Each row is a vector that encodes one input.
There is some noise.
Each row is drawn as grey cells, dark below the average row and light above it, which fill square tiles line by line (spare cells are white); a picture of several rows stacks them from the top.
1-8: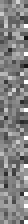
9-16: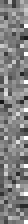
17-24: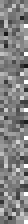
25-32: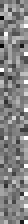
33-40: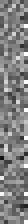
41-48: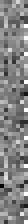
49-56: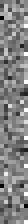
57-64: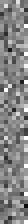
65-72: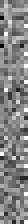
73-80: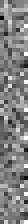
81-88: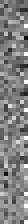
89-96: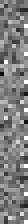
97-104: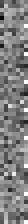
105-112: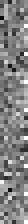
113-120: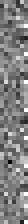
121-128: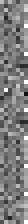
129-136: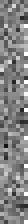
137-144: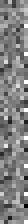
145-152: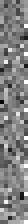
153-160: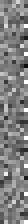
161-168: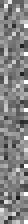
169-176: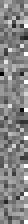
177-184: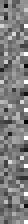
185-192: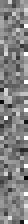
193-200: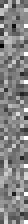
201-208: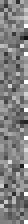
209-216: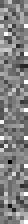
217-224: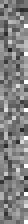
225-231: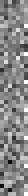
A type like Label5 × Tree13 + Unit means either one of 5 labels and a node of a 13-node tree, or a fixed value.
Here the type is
Bool × Bool × Bool + (Circle10 + Label8) × Label8.
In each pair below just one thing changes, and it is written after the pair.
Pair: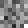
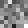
the place on the 10-point circle
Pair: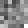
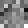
the label
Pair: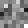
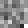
the label
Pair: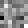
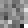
the label
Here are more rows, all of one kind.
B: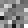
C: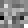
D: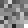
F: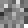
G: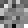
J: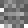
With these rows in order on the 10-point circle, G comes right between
C and D.
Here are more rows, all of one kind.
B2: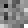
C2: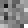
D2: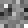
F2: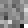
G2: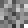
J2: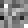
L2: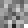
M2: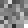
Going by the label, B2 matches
C2 and F2.
